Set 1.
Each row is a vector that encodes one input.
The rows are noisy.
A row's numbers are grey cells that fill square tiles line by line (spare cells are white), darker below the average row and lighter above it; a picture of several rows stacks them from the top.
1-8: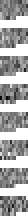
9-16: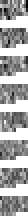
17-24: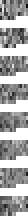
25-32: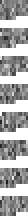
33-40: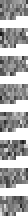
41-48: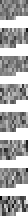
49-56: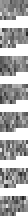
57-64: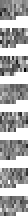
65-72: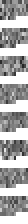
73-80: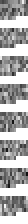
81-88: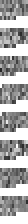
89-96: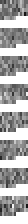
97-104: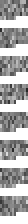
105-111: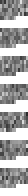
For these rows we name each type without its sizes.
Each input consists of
a point on a circle and a true/false value.
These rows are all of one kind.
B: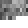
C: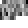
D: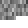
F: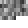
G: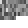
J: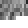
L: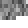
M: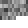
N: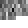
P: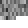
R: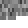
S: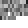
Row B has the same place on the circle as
J, N and R.
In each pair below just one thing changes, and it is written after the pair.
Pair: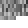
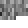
the place on the circle
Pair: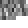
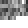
the true/false value
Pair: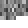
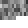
the place on the circle
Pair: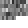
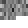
the place on the circle
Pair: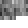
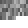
the place on the circle
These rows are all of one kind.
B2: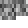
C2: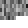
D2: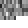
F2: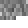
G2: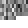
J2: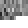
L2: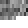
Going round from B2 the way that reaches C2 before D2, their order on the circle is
B2, J2, C2, G2, F2, L2, D2.
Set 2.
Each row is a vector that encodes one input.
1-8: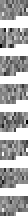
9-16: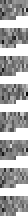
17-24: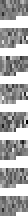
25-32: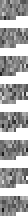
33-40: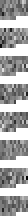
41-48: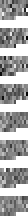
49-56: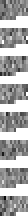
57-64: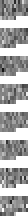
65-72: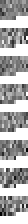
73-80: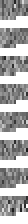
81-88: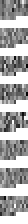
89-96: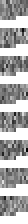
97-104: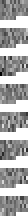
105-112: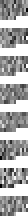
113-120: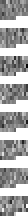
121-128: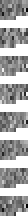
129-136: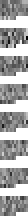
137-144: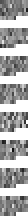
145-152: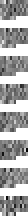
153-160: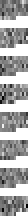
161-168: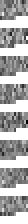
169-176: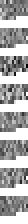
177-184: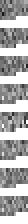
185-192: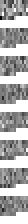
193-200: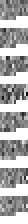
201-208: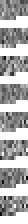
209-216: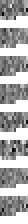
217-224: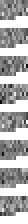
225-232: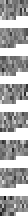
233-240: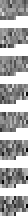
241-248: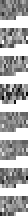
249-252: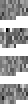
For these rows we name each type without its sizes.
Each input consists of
a point on a circle and three true/false values.
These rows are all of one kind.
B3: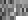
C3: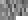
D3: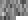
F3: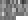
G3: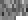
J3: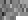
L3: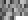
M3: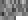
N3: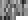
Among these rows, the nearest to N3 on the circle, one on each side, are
J3 and M3.
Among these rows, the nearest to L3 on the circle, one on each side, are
B3 and D3.
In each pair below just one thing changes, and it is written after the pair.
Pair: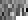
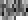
one of the three true/false values
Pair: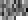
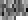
the place on the circle
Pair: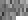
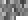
one of the three true/false values
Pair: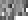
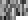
the place on the circle
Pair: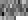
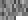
one of the three true/false values
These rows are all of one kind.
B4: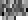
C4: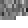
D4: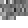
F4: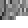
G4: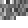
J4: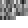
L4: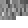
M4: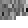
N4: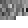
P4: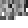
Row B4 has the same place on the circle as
D4, F4, G4 and L4.
